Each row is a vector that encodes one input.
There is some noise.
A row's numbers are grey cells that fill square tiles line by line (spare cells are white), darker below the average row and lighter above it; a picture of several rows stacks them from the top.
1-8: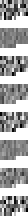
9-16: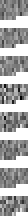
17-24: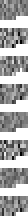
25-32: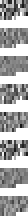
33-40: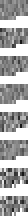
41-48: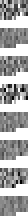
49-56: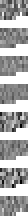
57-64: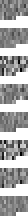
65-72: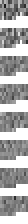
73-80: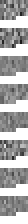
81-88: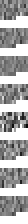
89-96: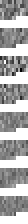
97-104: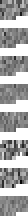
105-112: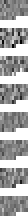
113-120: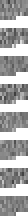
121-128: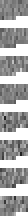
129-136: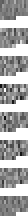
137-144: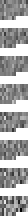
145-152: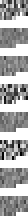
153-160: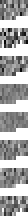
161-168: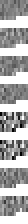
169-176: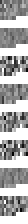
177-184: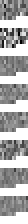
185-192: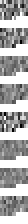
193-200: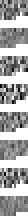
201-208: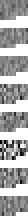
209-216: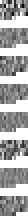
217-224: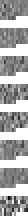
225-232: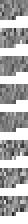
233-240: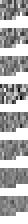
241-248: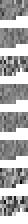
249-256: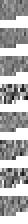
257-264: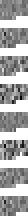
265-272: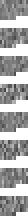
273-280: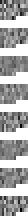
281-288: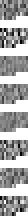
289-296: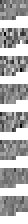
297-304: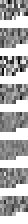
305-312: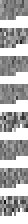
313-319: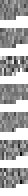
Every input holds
a point on a 12-point line, together with either a fixed value, or a node of a 12-node tree.
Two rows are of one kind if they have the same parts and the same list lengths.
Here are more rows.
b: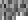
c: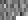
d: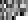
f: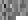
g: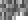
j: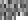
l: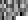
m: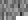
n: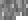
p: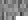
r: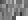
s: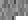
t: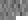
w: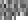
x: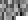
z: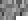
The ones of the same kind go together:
b, f, j, r, w, z
c, d, g, l, m, n, p, s, t, x

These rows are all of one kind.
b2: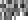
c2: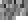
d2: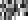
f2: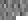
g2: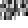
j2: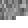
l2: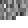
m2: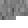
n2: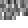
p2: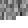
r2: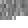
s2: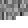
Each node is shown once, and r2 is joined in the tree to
d2.
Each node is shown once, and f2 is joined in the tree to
c2 and d2.
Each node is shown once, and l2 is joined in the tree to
b2 and p2.
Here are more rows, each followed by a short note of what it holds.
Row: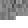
a point on a 12-point line and a node of a 12-node tree
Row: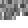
a point on a 12-point line and a node of a 12-node tree
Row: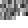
a point on a 12-point line and a node of a 12-node tree
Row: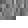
a point on a 12-point line
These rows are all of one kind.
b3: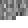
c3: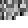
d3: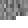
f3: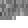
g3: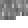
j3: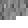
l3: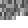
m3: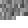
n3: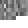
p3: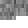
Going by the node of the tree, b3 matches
d3 and n3.
